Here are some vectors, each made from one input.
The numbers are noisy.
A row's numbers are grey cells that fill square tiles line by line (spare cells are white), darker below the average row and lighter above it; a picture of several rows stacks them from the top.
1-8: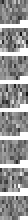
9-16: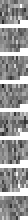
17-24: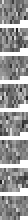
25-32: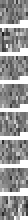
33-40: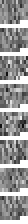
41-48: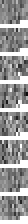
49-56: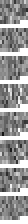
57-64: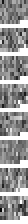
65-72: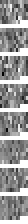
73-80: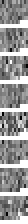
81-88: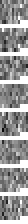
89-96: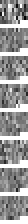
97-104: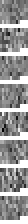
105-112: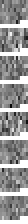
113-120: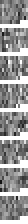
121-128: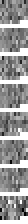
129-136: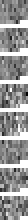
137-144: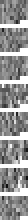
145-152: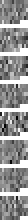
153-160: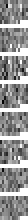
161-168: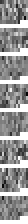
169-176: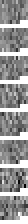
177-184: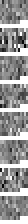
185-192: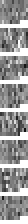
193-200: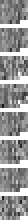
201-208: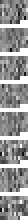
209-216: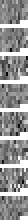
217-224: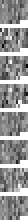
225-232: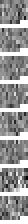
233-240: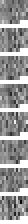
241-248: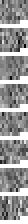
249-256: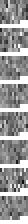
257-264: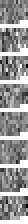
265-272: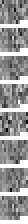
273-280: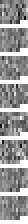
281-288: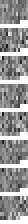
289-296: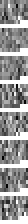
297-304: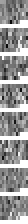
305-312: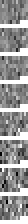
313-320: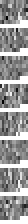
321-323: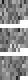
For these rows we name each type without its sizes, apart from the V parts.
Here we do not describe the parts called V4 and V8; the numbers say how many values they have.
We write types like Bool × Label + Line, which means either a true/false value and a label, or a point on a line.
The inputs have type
Bool × Bool × Bool × Bool + (Circle + V4) × V8.
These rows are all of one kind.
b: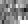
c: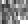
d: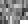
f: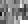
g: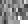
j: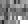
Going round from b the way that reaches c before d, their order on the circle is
b, g, f, j, c, d.
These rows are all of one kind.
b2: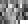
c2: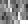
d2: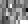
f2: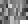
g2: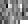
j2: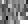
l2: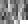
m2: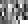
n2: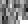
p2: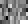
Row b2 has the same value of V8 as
f2 and g2.
